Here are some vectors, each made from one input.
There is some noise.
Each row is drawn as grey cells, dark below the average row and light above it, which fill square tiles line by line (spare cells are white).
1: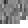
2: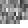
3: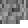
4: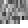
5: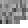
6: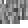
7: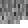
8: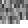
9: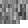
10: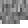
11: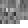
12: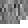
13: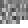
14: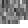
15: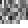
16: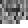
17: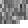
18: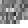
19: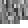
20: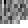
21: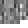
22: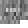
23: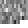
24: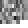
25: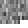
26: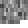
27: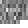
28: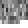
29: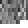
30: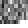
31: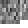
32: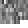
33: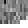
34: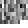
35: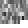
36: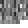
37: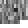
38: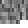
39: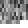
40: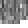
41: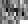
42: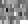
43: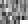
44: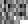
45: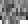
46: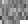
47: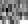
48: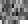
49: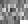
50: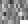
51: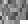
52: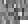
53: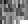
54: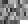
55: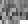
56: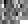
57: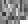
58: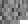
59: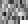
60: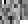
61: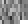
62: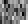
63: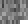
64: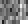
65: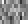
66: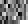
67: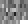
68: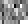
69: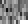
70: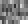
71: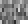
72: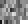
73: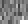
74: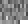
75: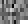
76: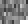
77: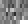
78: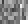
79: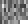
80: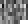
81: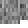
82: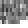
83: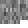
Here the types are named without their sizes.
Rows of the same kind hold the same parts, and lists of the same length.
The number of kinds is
2.
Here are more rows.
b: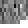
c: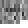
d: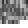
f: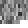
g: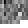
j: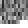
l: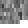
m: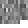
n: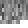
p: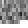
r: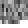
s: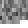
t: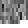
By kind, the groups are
b, c, d, f, j, l, n, r, t
g, m, p, s

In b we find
a node of each of two trees.
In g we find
a point on a line and a node of a tree.
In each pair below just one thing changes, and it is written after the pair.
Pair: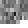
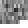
the node of the tree
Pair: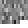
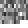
the place on the line
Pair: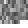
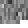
the node of the tree
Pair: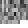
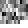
the place on the line
